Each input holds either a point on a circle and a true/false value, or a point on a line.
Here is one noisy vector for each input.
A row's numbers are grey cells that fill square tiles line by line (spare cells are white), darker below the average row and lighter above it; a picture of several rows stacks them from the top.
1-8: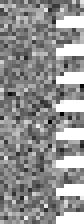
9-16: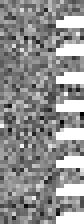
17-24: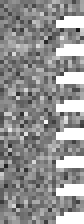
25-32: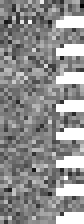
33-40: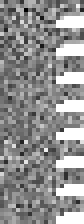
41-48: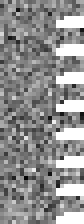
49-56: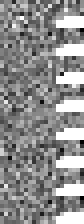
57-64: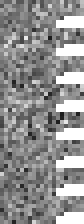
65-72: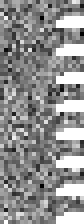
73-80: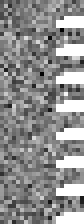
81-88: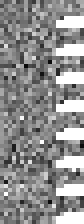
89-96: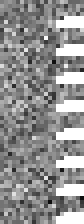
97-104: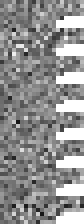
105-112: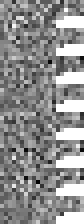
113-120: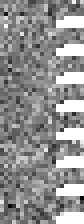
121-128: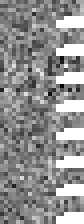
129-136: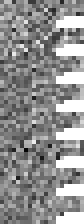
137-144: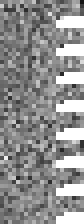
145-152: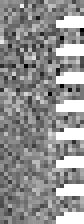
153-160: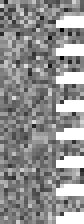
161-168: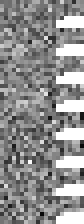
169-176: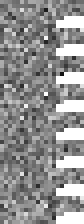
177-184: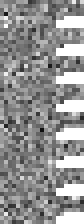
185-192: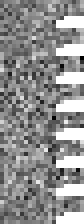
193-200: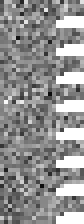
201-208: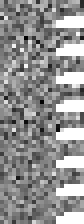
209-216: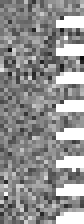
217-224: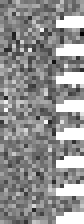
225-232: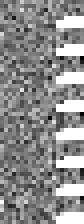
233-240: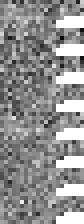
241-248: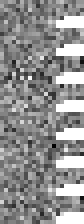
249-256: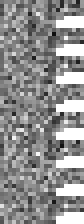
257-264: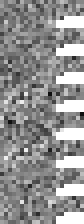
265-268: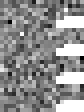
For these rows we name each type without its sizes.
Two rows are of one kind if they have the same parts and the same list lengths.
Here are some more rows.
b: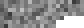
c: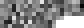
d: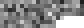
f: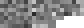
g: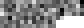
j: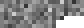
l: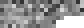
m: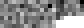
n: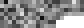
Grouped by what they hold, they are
b, f, j
c, d, g, l, m, n

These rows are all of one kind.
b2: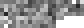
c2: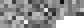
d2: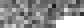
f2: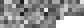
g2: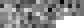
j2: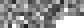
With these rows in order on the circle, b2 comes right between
f2 and g2.
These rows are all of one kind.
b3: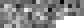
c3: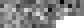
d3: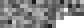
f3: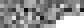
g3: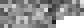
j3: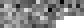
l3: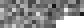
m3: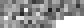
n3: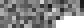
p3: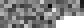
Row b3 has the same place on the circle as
c3, j3, n3 and p3.
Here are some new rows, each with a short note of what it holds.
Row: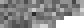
a point on a line
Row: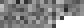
a point on a line
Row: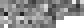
a point on a circle and a true/false value
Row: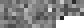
a point on a line
